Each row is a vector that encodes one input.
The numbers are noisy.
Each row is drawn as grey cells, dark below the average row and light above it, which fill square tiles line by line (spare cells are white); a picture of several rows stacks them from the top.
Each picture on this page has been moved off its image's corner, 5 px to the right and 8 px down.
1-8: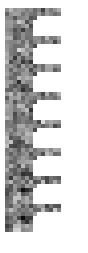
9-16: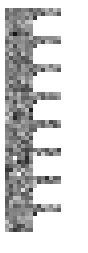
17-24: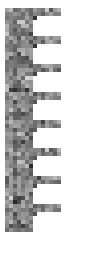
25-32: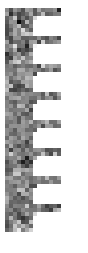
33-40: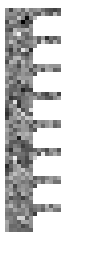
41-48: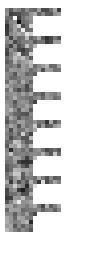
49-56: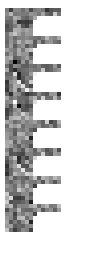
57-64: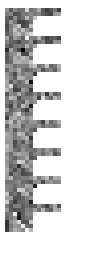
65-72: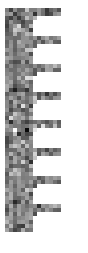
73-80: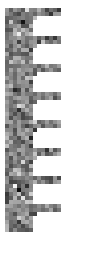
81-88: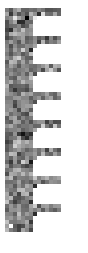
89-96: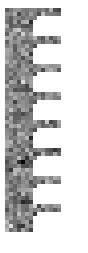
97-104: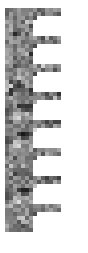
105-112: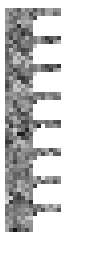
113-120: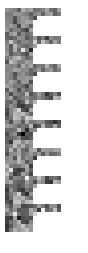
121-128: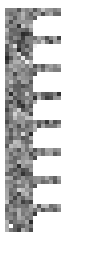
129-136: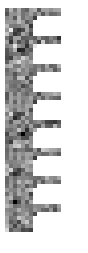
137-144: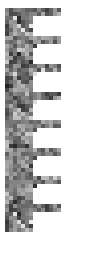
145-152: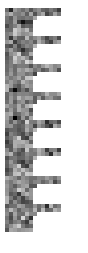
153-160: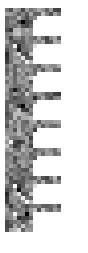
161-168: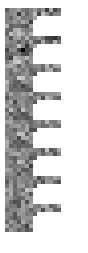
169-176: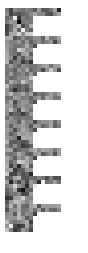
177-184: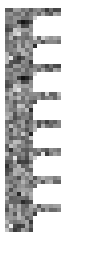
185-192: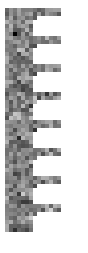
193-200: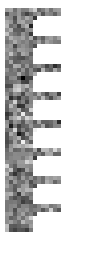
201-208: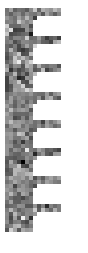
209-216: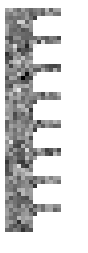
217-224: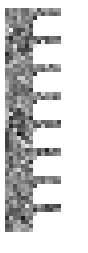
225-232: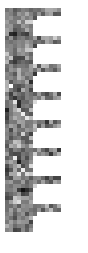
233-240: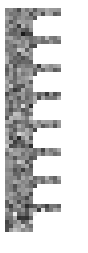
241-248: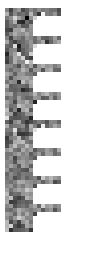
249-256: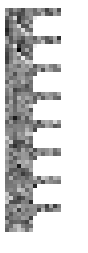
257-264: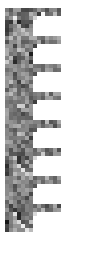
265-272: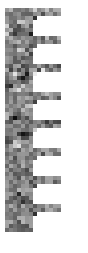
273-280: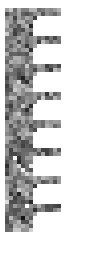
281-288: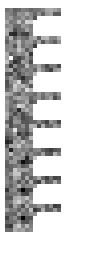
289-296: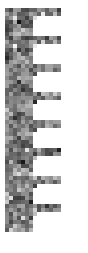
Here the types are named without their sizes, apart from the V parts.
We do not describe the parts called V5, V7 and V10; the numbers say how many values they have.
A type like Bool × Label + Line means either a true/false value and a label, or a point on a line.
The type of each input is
(Bool × Bool × Bool + Circle) × Circle + V5 × V7 × V10.
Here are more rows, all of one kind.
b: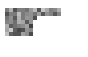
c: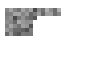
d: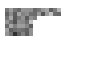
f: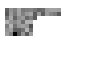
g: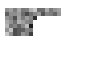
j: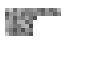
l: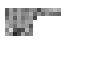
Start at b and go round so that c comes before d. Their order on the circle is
b, g, j, c, d, f, l.
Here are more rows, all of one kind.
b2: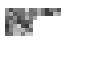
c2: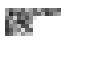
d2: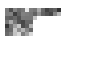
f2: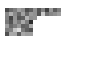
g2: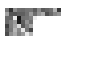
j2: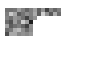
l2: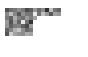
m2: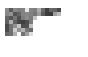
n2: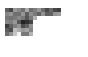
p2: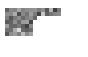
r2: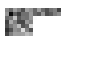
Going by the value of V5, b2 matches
d2 and m2.
